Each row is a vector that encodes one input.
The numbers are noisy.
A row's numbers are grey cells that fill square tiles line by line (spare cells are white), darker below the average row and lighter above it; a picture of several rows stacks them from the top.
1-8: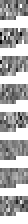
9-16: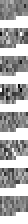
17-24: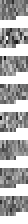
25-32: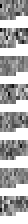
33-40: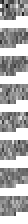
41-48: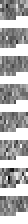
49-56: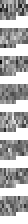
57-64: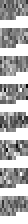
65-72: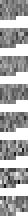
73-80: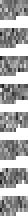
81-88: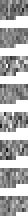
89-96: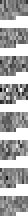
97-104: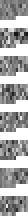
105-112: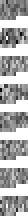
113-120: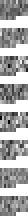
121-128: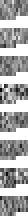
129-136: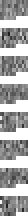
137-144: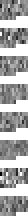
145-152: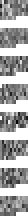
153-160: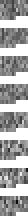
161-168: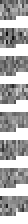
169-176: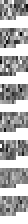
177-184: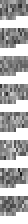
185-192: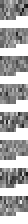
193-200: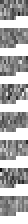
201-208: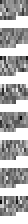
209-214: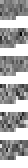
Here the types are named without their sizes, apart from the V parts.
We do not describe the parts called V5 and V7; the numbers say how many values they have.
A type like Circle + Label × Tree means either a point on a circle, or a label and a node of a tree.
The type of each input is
Label × (Label × Label × V5 + Unit) × V7.
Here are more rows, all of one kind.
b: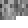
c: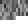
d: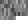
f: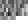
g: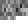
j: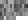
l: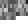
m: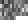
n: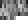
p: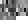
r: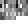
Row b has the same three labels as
c, g, j and n.
